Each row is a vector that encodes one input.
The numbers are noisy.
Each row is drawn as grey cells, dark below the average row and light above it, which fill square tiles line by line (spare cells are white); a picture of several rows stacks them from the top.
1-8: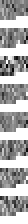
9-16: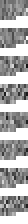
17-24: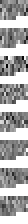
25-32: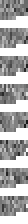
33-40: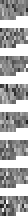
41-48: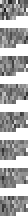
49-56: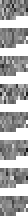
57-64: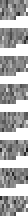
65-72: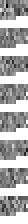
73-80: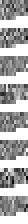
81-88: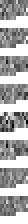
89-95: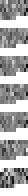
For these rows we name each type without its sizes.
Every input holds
either a fixed value, or three true/false values.
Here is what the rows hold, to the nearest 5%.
About 5% of them hold a fixed value. The rest hold three true/false values.
